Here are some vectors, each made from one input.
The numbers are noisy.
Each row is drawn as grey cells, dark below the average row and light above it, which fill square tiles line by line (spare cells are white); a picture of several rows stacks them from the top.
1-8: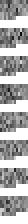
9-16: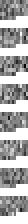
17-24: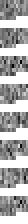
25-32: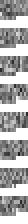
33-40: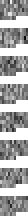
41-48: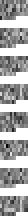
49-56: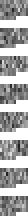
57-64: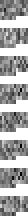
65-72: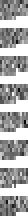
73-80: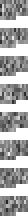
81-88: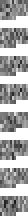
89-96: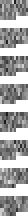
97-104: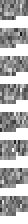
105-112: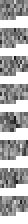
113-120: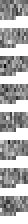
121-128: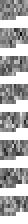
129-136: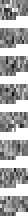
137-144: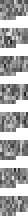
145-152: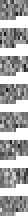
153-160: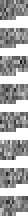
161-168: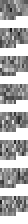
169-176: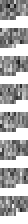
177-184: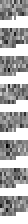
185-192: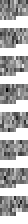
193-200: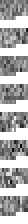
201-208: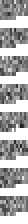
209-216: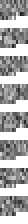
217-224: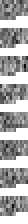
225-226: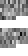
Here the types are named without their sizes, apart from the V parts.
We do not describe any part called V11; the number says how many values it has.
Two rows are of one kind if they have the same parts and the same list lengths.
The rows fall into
4 kinds.
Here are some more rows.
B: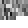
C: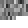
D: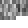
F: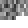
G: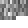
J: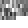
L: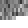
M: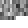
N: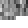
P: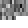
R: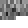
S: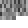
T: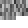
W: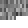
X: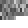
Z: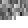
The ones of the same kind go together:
B, J
C, F, L, R, W, X
D, G, M, N
P, S, T, Z

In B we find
a fixed value.
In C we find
two values of V11.
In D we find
a point on each of two lines.
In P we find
a point on a circle.
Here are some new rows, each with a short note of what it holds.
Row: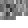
two values of V11
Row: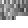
a point on each of two lines
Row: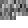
a point on a circle
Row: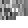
a fixed value
